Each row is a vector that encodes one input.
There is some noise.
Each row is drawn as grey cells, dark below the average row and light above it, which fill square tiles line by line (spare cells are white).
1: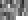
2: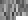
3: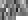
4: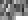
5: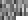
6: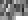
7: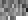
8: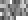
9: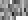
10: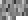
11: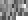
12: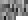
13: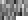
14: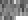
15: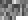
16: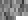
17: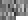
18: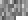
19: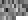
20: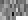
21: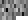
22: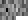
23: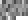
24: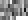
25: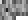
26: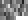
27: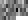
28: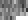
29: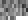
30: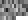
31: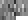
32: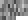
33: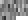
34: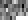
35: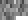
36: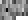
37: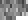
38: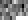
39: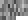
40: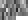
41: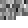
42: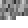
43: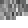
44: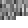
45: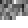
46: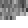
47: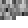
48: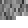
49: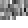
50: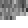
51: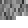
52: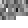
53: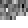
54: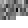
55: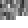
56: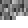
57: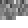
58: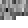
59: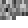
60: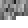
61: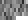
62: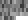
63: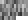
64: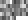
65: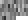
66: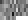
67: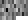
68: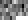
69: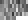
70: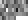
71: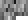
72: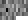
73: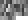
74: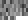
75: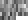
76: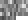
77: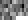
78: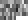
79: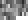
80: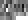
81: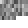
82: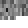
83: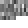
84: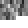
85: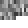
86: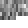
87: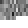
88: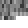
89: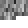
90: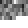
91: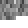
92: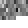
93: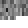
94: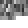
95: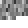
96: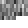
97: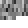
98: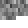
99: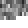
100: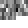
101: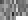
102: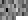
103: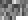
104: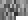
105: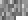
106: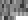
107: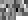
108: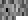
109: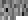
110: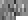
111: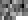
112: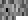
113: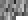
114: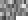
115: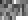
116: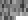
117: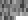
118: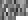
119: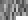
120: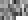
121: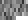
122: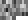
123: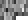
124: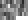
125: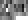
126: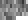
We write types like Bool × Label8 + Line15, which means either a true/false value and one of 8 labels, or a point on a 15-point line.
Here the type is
Tree8 × (Tree8 + Tree9).
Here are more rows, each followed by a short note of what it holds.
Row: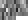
a node of each of two 8-node trees
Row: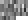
a node of each of two 8-node trees
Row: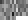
a node of an 8-node tree and a node of a 9-node tree
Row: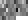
a node of each of two 8-node trees
